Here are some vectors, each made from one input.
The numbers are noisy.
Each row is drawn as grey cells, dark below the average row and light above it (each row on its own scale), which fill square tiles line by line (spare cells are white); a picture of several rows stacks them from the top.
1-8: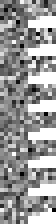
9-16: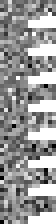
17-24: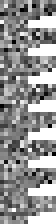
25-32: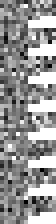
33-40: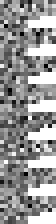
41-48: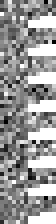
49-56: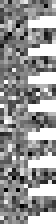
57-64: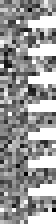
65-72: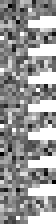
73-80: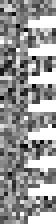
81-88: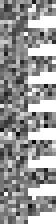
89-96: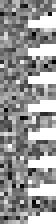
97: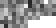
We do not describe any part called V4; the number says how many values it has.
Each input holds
either a point on a 5-point line, or a point on an 8-point line and a value of V4.
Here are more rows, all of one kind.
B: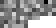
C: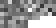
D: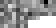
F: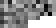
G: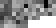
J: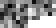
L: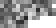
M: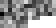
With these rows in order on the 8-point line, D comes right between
F and M.
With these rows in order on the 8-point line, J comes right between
F and G.
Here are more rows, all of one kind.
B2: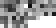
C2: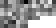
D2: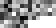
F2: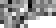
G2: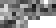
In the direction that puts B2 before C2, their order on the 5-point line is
D2, F2, B2, G2, C2.
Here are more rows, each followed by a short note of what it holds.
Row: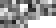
a point on a 5-point line
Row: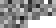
a point on a 5-point line
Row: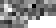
a point on an 8-point line and a value of V4
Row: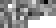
a point on an 8-point line and a value of V4
